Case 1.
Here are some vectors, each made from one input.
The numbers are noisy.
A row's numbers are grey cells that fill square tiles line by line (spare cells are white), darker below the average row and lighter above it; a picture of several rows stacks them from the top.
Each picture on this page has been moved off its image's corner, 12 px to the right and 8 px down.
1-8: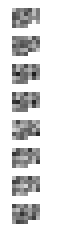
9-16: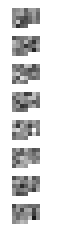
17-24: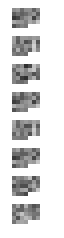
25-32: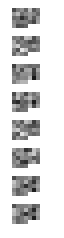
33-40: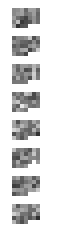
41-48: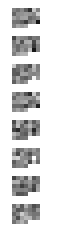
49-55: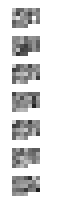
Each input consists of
four true/false values.
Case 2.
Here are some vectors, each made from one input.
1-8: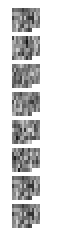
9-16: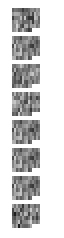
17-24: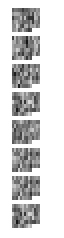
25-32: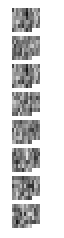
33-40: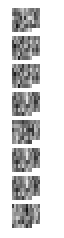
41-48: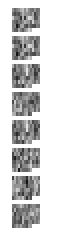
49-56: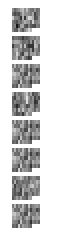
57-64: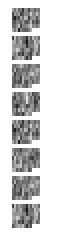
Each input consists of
three true/false values.
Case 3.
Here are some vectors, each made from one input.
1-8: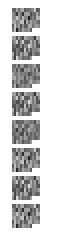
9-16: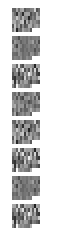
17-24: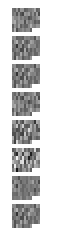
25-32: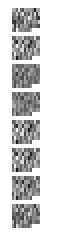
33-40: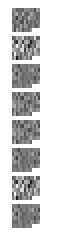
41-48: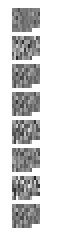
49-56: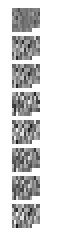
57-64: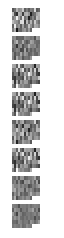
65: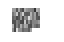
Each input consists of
a point on a 7-point line.
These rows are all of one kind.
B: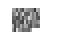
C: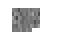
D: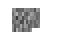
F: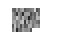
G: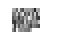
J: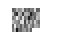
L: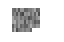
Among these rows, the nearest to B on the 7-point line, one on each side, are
D and G.
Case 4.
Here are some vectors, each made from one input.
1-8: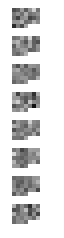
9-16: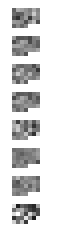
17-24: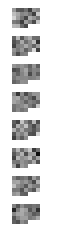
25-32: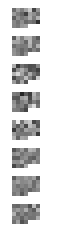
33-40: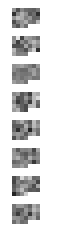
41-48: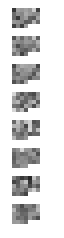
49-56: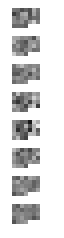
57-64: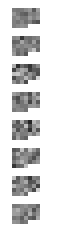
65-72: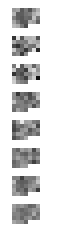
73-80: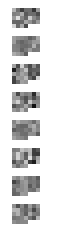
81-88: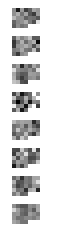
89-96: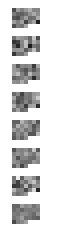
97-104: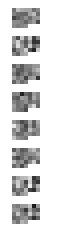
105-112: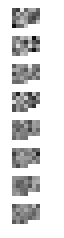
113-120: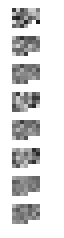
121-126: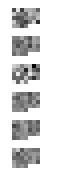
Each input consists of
a point on a 6-point line.
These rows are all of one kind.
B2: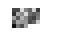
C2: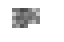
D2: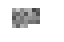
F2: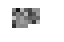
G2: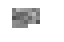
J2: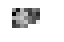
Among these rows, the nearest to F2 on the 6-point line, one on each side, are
C2 and G2.
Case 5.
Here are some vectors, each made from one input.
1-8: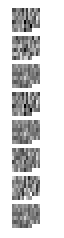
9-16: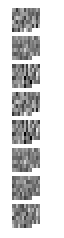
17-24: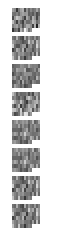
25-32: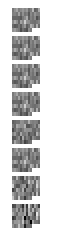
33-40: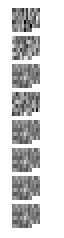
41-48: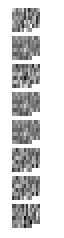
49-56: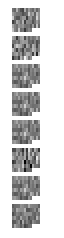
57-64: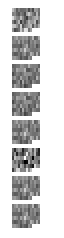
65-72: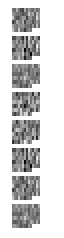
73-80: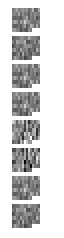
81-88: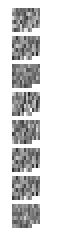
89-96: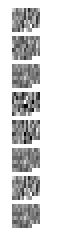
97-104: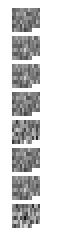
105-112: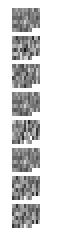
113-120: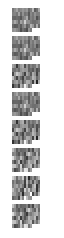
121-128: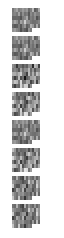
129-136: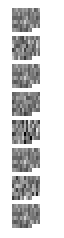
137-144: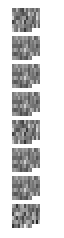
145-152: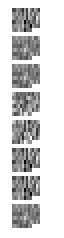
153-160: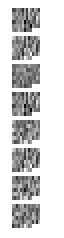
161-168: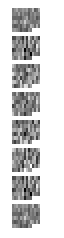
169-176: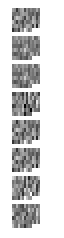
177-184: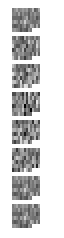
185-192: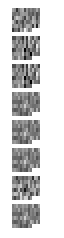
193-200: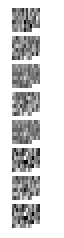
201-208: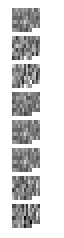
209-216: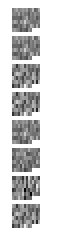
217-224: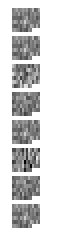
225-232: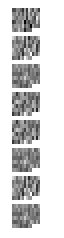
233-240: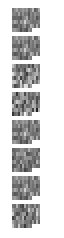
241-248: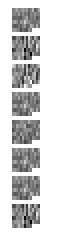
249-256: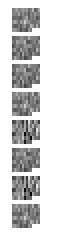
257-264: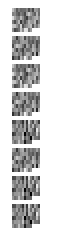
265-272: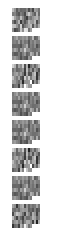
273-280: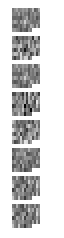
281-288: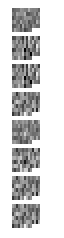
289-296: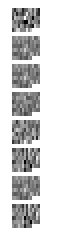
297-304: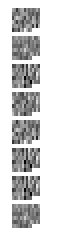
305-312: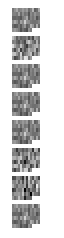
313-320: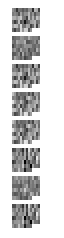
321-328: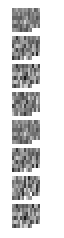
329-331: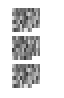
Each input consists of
either a fixed value, or three true/false values.
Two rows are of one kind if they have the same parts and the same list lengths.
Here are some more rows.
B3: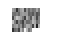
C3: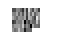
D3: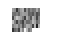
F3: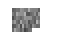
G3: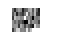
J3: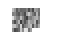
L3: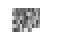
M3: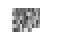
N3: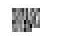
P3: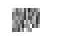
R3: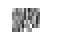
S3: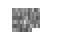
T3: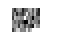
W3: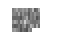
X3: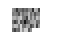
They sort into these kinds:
B3, C3, D3, F3, J3, L3, M3, N3, P3, R3, S3, W3, X3
G3, T3

